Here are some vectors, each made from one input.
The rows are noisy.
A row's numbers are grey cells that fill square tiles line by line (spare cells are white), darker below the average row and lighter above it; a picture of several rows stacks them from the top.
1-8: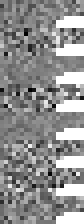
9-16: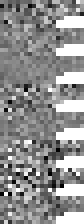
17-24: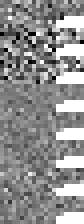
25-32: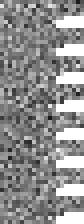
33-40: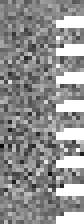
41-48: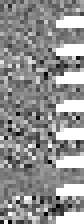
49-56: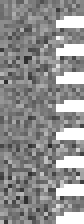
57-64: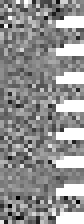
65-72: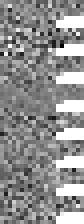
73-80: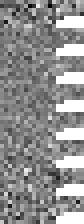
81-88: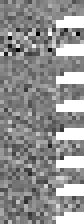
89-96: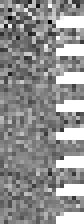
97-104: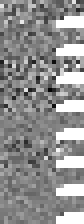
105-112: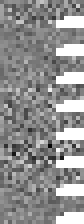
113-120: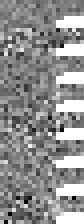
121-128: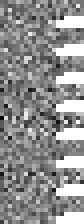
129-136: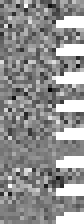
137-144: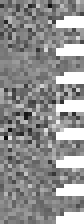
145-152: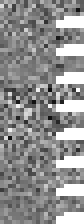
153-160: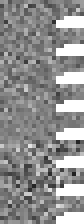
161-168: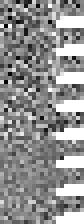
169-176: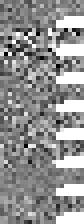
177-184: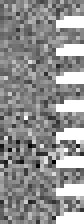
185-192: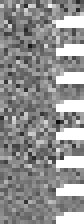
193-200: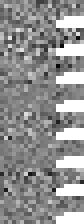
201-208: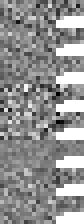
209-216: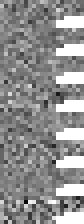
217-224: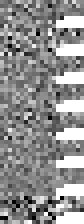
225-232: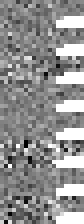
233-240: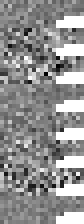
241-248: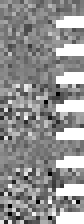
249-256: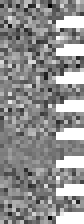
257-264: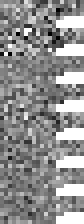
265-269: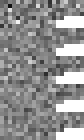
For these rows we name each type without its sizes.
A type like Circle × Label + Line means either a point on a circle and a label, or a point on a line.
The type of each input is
(Circle + Line) × Line.
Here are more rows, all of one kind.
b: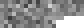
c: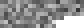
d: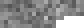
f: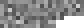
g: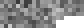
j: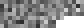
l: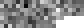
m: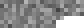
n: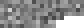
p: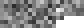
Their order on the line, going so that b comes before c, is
j, n, m, d, p, l, f, g, b, c.
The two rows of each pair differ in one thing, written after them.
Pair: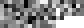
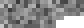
the place on the line
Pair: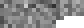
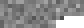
the place on the circle
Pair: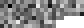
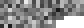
the place on the line
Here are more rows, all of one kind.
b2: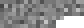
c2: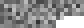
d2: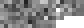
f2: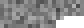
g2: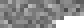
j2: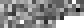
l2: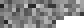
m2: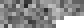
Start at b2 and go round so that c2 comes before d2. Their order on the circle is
b2, j2, c2, l2, f2, m2, g2, d2.
